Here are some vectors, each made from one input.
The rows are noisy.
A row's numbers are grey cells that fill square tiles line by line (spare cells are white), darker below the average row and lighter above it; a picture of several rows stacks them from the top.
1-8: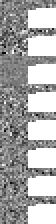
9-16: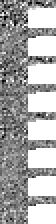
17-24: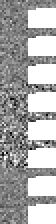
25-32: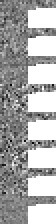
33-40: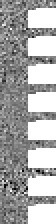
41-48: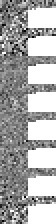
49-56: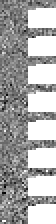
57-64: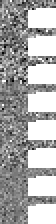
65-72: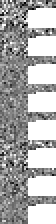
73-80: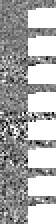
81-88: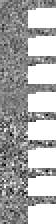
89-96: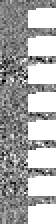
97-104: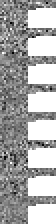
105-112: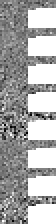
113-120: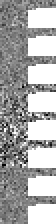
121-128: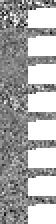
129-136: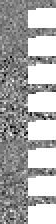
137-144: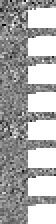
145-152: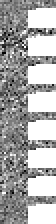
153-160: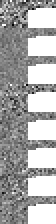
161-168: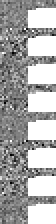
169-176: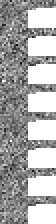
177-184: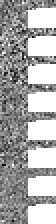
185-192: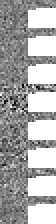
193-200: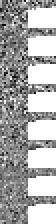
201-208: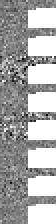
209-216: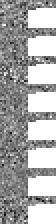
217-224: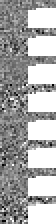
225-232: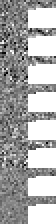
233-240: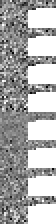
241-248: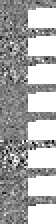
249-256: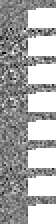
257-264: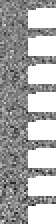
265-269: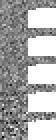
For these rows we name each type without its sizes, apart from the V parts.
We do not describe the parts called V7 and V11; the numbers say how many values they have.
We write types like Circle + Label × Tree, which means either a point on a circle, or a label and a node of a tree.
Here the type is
(Bool × Bool × Bool + V11) × Label × (Line + V7).
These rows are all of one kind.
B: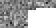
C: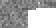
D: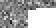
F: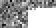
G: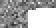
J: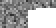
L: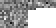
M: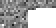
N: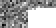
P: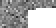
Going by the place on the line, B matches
D, J, L and M.
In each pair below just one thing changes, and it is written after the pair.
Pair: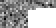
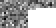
the label
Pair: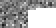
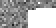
the label
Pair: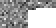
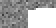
the label
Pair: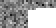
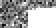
the label
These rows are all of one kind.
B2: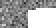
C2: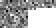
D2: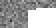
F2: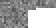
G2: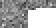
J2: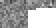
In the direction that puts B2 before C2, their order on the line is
D2, G2, B2, C2, J2, F2.
